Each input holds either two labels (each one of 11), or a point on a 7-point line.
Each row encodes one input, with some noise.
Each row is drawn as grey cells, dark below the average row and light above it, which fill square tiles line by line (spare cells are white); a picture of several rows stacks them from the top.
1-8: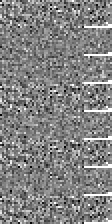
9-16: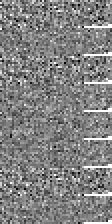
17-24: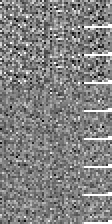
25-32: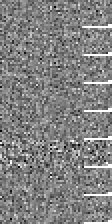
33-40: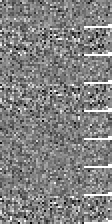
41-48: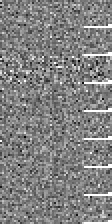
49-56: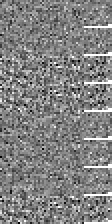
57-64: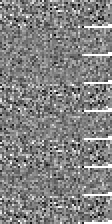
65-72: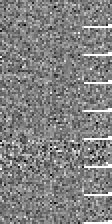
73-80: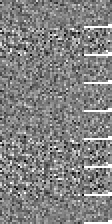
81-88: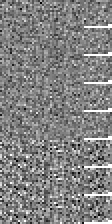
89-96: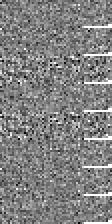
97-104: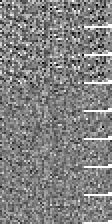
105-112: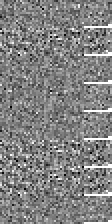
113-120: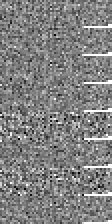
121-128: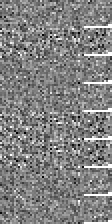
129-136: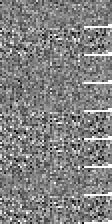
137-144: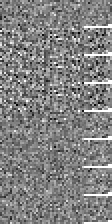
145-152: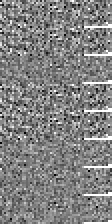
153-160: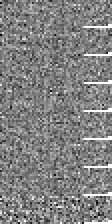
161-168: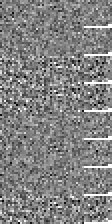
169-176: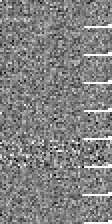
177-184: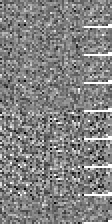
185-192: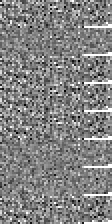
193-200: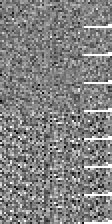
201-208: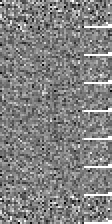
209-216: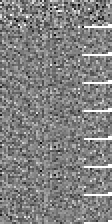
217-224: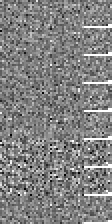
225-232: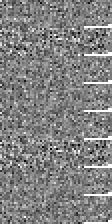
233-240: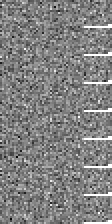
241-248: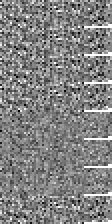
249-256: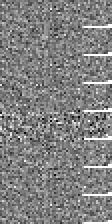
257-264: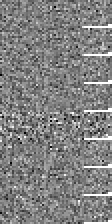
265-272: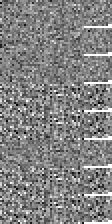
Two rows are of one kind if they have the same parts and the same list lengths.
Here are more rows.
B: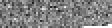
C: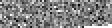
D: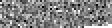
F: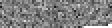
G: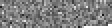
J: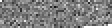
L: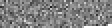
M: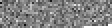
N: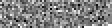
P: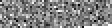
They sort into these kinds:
B, F, G, J, L, M
C, D, N, P

